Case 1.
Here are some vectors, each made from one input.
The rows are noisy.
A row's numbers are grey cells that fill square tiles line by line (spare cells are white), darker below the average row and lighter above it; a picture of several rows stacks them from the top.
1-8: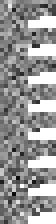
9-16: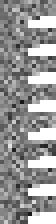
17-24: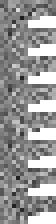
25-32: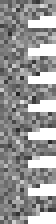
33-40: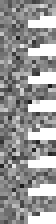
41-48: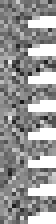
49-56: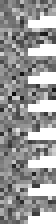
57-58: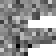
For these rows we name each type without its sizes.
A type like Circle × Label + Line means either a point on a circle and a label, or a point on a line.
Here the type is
Bool × Bool × Bool.
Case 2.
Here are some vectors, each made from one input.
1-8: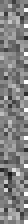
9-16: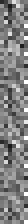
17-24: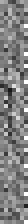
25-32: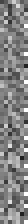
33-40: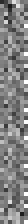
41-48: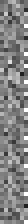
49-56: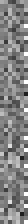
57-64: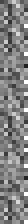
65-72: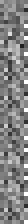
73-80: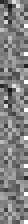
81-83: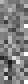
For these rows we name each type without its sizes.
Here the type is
Line.
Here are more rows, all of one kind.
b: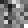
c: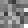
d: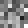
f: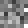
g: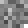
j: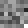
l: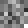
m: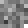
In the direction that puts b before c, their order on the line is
b, l, j, m, g, c, f, d.
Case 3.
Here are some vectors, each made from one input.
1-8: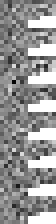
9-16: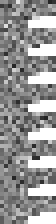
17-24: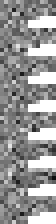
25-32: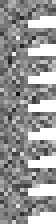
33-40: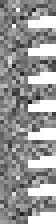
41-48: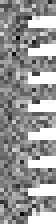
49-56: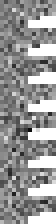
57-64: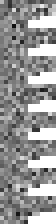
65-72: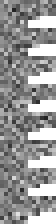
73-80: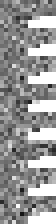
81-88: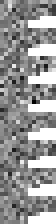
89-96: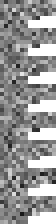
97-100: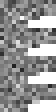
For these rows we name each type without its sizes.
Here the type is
Bool × Bool × Bool.
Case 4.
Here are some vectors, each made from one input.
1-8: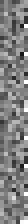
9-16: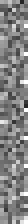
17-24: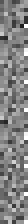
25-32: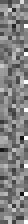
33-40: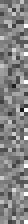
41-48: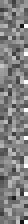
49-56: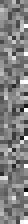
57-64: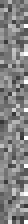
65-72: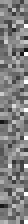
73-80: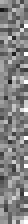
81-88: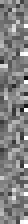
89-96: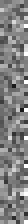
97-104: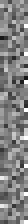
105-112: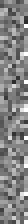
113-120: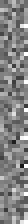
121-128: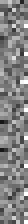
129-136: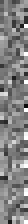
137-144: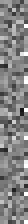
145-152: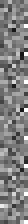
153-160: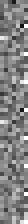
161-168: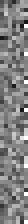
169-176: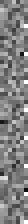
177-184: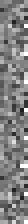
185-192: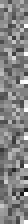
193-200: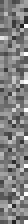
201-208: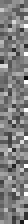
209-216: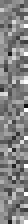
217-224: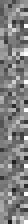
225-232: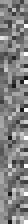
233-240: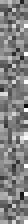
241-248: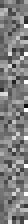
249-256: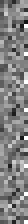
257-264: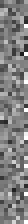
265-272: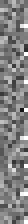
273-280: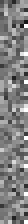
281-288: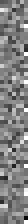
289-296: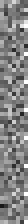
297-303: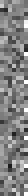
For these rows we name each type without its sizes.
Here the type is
Bool × Bool × Bool × Bool × Bool.
